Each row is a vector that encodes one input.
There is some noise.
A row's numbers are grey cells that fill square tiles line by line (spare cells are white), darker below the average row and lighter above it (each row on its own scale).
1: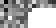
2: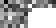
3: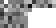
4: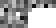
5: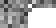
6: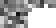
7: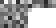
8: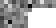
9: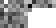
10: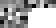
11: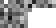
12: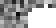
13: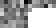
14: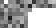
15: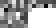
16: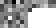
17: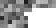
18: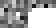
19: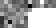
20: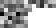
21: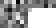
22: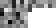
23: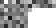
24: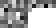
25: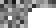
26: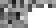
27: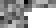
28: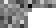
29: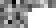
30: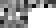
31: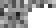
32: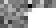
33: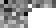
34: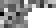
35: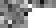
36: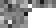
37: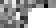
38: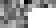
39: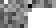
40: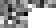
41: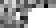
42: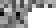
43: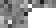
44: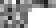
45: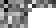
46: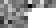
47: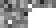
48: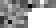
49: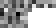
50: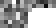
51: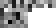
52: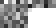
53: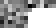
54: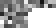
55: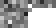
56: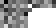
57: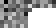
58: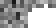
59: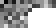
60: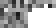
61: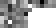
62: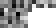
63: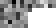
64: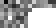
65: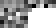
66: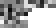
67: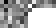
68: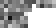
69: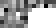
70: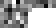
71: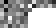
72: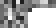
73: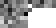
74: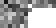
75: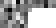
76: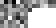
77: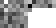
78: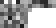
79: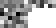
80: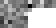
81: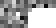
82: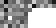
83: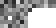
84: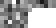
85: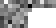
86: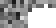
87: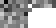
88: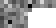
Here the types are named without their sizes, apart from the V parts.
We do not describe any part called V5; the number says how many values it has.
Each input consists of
a list of items, each a true/false value and a value of V5.
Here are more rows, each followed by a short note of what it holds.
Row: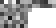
a list of one item
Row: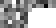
a list of one item
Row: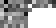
a list of two items
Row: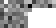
a list of one item
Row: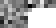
a list of one item
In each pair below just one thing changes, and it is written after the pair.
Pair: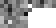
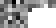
the true/false value in item 1 of the list
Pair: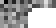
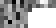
the true/false value in item 2 of the list
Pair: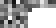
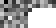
the true/false value in item 1 of the list
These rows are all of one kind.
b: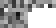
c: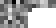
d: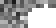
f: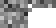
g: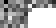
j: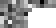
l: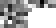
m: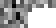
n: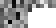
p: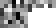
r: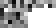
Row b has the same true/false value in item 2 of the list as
c, d, l and r.
